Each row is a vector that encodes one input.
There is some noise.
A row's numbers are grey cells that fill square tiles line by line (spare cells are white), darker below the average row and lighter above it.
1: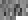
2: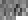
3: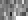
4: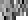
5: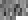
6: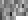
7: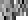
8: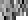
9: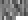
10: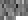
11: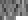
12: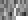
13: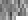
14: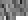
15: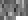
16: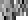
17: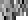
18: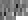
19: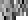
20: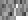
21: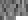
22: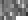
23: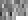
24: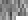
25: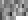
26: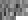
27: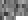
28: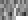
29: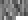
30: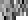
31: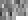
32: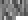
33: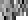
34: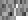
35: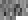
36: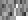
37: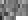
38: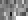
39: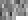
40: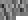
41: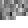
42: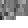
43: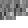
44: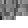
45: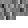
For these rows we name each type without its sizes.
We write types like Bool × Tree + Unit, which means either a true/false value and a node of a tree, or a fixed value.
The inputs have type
List(Line).
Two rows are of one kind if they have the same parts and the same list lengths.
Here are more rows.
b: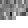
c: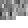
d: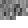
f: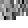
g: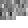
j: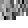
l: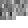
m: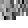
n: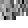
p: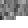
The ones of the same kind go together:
b, c, g, l
d, p
f, j, m, n

